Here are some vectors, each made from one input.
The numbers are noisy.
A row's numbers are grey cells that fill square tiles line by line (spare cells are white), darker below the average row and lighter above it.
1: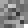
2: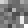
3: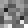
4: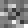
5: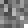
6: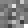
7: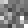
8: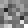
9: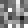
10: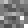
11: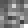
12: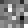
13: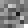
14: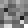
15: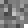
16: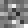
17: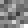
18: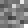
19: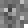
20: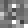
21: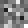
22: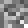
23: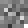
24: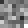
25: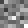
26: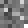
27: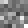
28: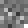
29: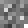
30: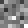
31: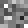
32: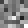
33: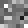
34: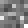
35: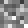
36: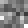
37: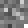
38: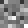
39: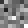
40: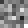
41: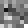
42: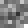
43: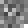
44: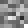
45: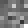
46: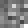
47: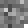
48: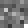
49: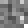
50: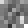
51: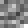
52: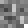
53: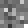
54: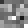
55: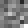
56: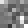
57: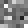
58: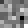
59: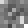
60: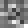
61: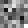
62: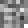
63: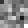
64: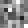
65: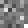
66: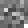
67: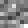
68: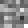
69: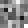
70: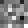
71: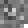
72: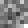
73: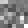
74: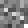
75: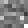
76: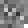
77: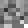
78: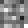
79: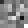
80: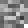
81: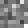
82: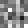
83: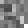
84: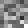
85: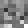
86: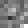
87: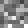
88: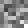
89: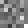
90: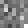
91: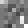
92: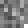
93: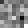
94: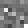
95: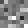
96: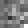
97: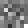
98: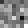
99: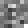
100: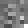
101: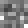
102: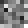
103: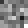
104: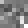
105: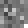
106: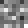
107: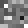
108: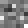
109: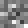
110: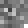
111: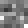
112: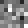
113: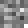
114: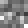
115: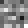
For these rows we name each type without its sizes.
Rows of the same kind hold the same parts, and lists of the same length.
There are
2 kinds of row.
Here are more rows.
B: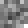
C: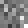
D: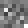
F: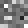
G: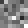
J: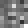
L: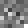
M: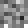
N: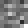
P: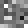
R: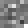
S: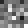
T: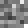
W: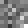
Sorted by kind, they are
B, C, D, J, L, N, R, T, W
F, G, M, P, S

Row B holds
a point on a line and three true/false values.
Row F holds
a point on each of two lines.
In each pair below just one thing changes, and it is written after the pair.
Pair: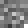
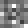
the place on the line
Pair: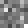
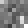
the place on the line
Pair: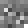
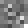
the place on the line
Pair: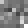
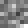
the place on the line
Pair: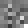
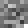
the place on the line
